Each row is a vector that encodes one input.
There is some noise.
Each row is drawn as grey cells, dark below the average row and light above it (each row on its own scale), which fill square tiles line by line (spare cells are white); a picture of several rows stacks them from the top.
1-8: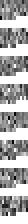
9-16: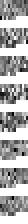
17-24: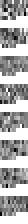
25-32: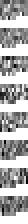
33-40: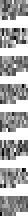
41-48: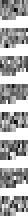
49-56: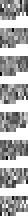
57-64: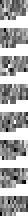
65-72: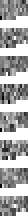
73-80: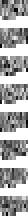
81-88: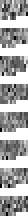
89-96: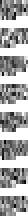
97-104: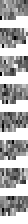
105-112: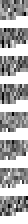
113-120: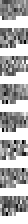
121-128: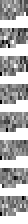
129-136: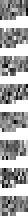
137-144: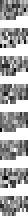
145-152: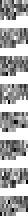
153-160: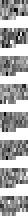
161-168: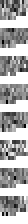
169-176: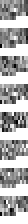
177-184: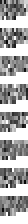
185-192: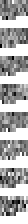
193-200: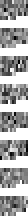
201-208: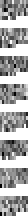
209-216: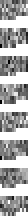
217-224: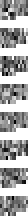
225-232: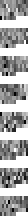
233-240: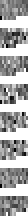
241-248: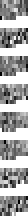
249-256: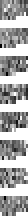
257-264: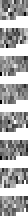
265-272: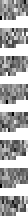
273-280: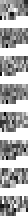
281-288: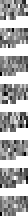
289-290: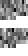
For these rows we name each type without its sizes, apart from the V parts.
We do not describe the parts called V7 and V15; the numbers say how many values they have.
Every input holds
either a label and a value of V15, or a true/false value and a value of V7.
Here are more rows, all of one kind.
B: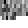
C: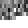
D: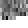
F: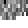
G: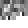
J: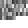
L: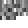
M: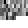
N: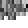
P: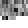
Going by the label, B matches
J and M.
